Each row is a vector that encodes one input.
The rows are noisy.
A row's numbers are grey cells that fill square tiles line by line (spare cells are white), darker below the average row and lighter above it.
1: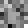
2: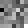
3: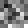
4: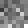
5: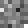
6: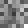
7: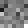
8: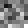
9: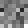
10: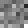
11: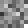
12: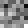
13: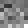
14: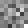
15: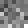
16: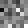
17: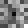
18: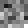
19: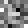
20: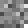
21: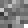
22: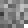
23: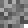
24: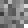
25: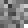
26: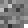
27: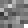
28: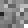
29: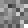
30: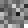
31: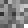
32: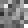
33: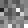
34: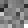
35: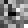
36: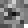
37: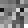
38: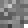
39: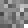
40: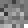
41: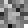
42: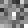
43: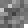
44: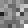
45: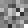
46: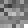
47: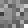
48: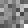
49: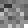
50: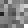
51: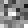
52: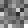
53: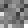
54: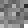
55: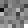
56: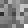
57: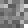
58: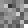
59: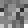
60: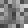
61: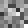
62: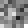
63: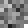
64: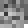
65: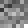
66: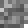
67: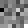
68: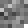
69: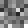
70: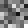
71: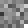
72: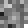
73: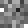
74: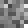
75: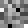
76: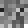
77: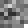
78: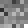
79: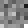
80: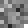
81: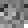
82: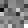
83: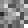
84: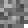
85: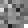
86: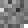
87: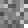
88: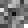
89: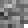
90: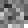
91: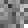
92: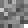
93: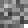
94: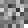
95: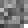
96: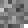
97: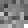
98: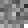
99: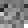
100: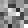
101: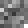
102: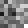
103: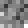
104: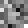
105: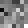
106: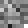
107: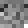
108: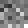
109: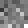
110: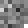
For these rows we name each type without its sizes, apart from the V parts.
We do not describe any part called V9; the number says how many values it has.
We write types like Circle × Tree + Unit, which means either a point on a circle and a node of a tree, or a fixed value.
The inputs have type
Bool × V9 + Line.
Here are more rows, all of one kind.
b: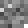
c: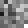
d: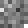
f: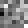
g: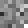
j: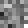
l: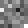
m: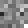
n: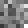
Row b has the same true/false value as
d, j and l.
